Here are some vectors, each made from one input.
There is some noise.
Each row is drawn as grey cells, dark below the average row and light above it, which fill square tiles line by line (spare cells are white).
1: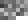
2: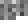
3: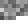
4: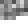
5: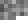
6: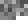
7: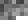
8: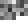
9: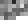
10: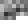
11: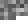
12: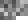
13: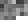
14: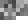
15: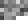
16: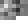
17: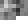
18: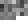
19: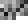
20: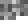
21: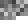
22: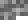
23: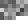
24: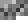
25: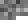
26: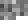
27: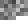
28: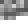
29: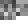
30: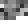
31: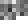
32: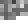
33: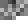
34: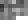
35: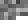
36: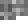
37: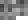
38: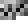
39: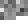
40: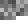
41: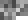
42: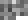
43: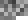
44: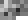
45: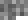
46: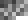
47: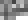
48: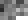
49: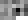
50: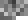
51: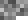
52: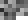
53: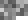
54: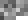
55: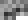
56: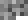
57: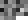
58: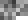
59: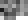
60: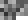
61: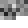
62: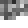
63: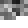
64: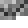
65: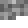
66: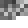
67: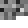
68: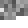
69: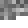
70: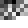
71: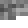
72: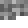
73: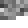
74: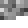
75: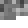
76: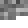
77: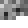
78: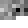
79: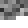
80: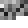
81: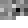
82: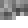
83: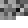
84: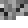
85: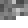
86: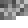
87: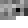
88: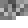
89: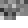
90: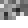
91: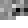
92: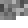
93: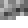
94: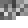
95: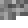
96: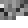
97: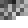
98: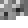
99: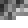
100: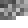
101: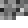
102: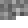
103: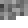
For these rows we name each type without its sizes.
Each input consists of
a true/false value, together with either a label, or a point on a line.
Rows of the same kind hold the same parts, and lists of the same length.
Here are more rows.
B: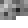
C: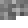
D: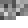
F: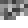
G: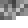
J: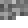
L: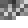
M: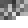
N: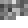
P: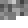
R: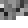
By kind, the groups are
B, F, R
C, D, G, J, L, M, N, P

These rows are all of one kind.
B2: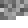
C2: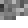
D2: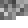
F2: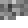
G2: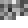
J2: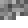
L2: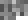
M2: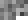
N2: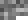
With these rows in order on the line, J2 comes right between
M2 and N2.
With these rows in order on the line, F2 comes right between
D2 and L2.
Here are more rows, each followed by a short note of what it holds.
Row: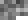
a point on a line and a true/false value
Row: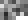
a label and a true/false value
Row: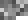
a point on a line and a true/false value
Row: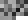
a label and a true/false value
